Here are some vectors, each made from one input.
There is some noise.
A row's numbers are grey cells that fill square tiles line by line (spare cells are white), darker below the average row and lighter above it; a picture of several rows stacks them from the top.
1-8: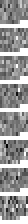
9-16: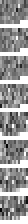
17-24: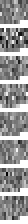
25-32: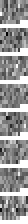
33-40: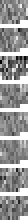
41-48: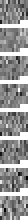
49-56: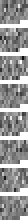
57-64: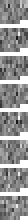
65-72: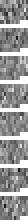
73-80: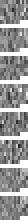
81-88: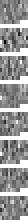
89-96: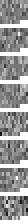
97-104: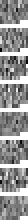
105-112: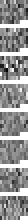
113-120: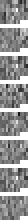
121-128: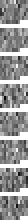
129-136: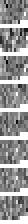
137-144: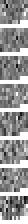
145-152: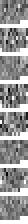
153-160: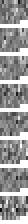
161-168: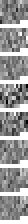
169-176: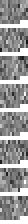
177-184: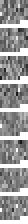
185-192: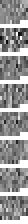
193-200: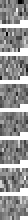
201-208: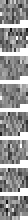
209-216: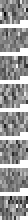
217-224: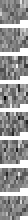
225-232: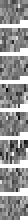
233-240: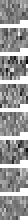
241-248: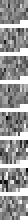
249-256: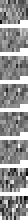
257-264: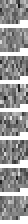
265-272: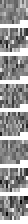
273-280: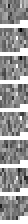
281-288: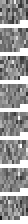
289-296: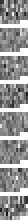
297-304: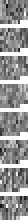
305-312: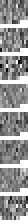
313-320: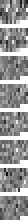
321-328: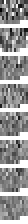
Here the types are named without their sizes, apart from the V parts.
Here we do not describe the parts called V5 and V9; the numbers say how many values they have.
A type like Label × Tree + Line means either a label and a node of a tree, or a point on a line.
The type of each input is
((Bool × Bool × Bool × Bool + V5) × V9 + Tree) × Tree.
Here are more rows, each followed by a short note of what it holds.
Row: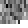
a node of a tree, four true/false values and a value of V9
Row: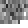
a node of a tree, four true/false values and a value of V9
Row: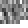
a node of a tree, a value of V5 and a value of V9
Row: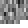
a node of a tree, four true/false values and a value of V9
